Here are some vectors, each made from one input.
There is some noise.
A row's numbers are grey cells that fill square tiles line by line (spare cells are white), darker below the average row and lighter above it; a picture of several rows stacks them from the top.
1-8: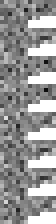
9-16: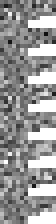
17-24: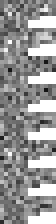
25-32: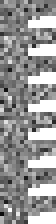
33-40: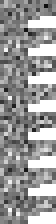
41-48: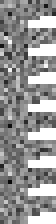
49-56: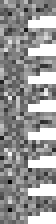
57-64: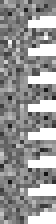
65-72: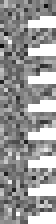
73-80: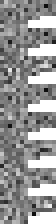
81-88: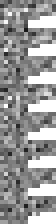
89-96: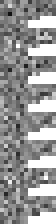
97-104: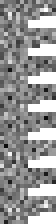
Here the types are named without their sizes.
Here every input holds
either a label and a node of a tree, or three true/false values.
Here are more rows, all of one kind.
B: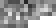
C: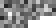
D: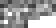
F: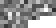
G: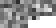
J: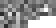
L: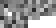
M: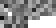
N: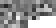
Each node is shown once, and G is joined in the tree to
N.
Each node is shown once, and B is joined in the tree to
C and D.
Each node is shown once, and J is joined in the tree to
F.
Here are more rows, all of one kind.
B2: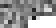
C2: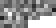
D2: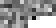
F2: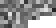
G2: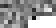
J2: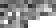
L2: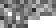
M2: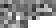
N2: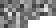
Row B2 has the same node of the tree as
D2 and G2.
